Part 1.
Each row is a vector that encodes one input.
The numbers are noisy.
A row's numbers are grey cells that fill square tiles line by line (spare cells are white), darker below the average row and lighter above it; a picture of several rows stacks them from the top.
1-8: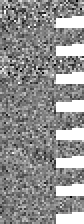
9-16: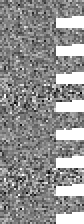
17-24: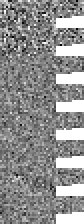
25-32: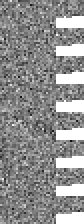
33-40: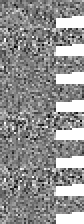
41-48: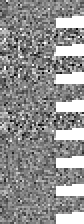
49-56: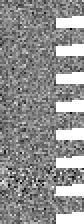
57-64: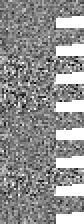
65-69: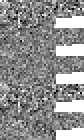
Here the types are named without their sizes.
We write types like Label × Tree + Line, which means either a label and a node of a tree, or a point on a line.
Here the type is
Label + Tree.
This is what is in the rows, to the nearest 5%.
About 25% of them hold a label. The rest hold a node of a tree.
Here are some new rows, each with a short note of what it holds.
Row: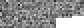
a node of a tree
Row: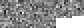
a node of a tree
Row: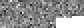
a node of a tree
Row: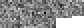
a node of a tree
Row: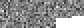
a node of a tree
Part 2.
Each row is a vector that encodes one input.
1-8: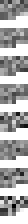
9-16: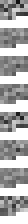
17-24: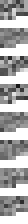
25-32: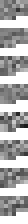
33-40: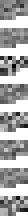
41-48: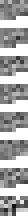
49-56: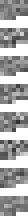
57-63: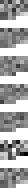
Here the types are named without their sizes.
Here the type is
Bool × (Circle + Unit).
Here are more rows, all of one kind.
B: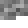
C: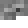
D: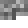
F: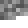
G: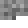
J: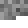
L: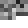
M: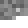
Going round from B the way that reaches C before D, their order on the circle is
B, C, L, J, F, G, D, M.
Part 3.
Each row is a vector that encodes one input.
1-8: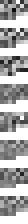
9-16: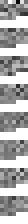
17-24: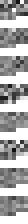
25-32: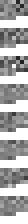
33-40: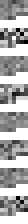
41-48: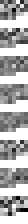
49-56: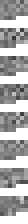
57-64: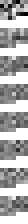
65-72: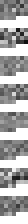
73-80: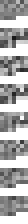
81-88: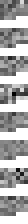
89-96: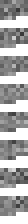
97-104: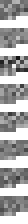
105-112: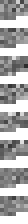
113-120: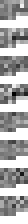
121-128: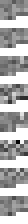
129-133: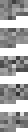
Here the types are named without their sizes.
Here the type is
(Circle + Unit) × Line.
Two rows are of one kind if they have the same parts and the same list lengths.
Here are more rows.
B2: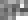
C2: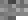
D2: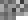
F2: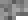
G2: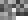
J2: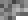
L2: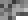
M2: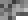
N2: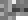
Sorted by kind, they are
B2, G2, N2
C2, D2, F2, J2, L2, M2

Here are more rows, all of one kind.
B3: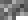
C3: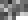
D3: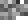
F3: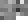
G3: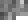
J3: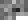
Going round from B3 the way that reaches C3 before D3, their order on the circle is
B3, C3, G3, D3, F3, J3.
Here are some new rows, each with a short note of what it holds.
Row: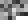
a point on a line
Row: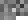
a point on a circle and a point on a line
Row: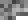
a point on a line
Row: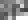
a point on a circle and a point on a line
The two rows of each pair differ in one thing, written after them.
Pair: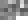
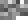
the place on the line
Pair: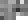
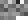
the place on the line
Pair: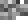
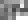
the place on the line
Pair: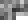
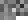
the place on the circle
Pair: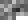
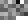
the place on the circle
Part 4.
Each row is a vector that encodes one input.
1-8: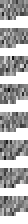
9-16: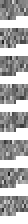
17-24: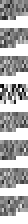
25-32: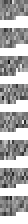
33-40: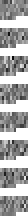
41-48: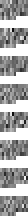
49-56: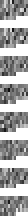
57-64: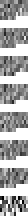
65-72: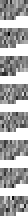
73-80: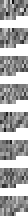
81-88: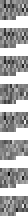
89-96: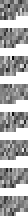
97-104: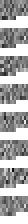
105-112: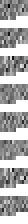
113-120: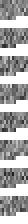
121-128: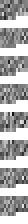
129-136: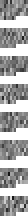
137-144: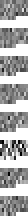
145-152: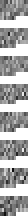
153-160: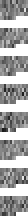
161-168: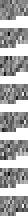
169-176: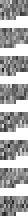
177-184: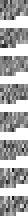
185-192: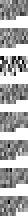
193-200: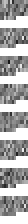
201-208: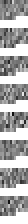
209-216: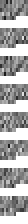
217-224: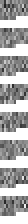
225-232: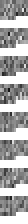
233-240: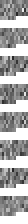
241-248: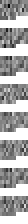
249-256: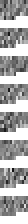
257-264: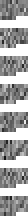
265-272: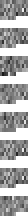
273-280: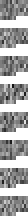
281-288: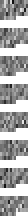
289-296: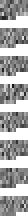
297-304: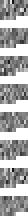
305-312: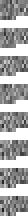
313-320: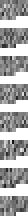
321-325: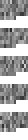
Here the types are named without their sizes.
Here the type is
List(Line).
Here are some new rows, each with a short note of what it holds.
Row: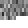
a list of one item
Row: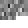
a list of two items
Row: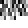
the empty list
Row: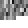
a list of one item
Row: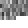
a list of one item
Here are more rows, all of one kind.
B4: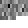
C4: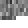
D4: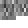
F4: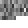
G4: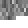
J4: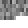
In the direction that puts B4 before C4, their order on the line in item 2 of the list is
B4, D4, G4, J4, F4, C4.
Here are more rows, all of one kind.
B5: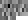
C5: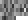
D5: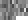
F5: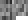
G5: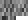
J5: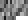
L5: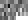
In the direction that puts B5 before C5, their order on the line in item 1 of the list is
L5, B5, G5, C5, D5, F5, J5.
